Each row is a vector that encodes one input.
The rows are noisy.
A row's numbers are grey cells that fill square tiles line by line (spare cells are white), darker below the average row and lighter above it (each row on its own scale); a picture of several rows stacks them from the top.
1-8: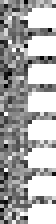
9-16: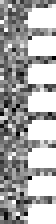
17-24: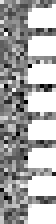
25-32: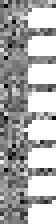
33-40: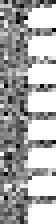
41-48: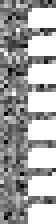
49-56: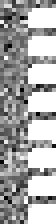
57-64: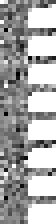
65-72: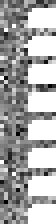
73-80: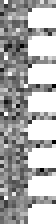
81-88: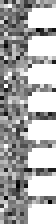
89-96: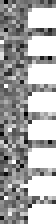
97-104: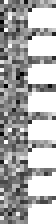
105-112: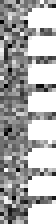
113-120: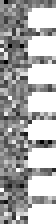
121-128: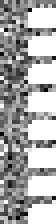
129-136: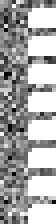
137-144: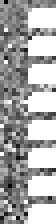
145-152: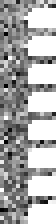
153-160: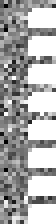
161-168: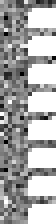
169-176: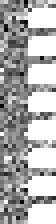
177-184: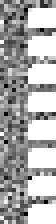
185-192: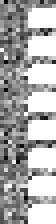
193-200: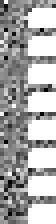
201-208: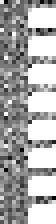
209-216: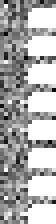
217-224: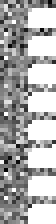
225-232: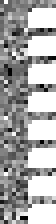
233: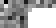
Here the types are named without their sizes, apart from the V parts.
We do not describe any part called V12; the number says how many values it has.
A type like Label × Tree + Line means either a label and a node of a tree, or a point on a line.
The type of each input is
List(Label × V12).
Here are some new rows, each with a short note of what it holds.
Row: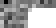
a list of two items
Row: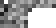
a list of one item
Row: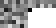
the empty list
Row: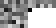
the empty list
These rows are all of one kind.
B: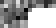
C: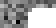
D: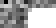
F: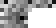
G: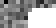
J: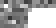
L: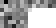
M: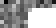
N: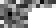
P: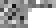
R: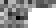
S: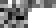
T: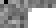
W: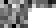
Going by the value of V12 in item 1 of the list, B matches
D, J, R and S.
